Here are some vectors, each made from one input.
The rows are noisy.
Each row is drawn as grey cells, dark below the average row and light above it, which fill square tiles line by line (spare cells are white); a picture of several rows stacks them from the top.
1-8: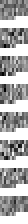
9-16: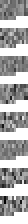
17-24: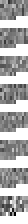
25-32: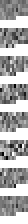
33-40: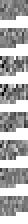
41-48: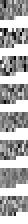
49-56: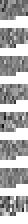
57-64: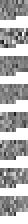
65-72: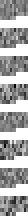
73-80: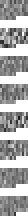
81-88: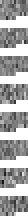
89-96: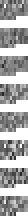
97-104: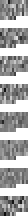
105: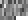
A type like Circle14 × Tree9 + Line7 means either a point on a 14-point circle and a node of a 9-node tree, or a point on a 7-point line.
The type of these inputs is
Circle6 + Circle11 × Circle11.
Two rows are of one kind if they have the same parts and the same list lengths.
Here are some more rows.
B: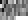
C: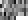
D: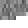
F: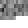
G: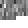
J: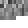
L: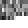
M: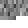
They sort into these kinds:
B, C, D, F, G, J, M
L

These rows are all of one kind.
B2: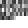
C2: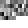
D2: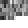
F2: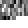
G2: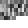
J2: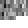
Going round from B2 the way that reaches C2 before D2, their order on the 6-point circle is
B2, J2, C2, G2, F2, D2.
